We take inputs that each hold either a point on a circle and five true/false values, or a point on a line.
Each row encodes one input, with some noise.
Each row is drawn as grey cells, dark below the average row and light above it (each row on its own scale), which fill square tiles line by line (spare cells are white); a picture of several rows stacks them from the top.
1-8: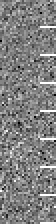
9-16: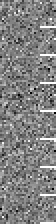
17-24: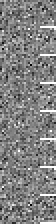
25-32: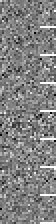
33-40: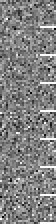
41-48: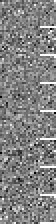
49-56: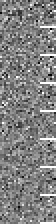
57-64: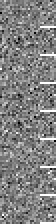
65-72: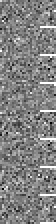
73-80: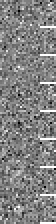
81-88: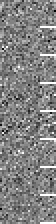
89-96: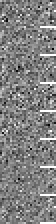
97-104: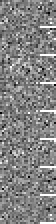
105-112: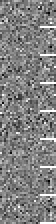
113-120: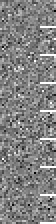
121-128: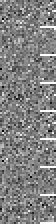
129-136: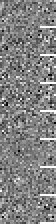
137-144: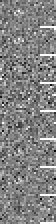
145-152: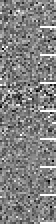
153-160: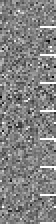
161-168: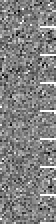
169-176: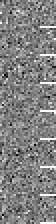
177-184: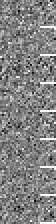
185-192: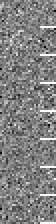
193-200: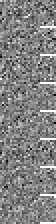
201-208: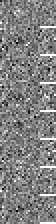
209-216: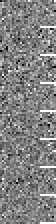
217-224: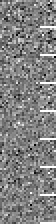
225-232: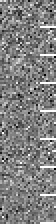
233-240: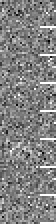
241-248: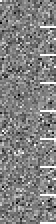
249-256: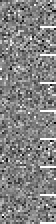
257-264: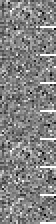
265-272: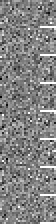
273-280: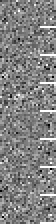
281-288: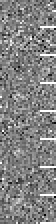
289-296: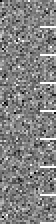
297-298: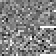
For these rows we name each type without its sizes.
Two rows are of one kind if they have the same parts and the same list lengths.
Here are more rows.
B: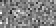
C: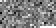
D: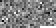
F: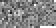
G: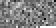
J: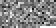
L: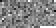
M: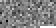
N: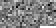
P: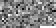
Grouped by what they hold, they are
B, C, D, F, L, M, N, P
G, J

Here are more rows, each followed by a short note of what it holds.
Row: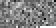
a point on a line
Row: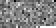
a point on a line
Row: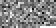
a point on a line
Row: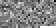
a point on a line
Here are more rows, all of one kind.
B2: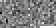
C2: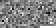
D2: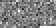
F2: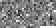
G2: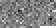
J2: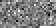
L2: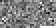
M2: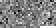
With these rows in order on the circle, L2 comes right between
B2 and C2.
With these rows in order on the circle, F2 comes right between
D2 and G2.
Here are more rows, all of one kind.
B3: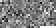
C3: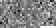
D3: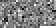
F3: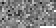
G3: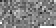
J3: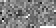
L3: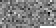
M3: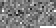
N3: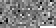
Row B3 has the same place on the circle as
D3, F3 and M3.
